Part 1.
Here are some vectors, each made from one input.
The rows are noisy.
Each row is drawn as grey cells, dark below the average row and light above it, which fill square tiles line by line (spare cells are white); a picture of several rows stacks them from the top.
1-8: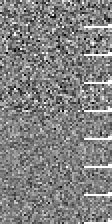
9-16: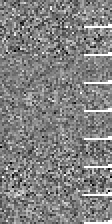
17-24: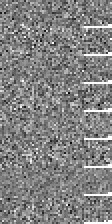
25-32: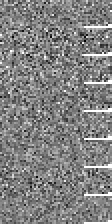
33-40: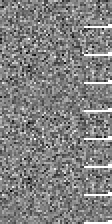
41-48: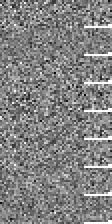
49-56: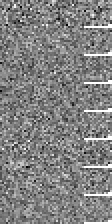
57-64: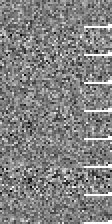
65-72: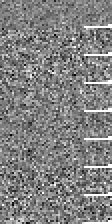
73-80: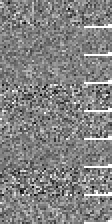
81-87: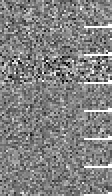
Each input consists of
a node of a 12-node tree.
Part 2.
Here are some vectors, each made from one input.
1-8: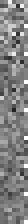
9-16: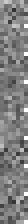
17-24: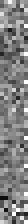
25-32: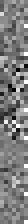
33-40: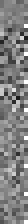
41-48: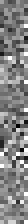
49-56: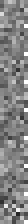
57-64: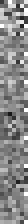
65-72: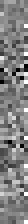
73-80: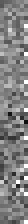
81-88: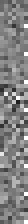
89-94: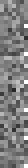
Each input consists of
a node of a 7-node tree.
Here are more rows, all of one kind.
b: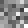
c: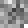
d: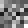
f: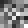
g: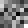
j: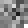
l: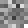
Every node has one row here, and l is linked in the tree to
f.
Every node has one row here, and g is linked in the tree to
d and j.
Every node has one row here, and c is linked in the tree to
b and j.
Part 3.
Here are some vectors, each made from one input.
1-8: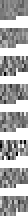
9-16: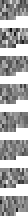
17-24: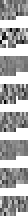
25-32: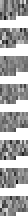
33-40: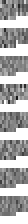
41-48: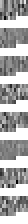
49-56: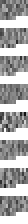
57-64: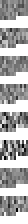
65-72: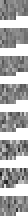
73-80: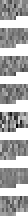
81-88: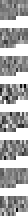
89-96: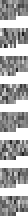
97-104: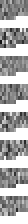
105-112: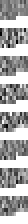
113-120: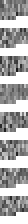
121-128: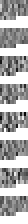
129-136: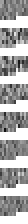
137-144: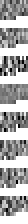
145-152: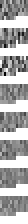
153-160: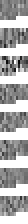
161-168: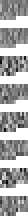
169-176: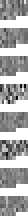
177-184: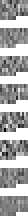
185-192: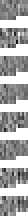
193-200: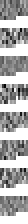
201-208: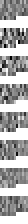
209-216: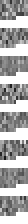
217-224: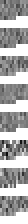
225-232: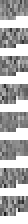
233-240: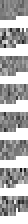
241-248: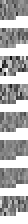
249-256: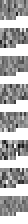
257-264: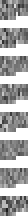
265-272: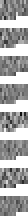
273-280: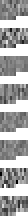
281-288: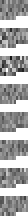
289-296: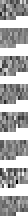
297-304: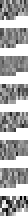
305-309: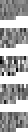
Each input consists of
one of 7 labels.
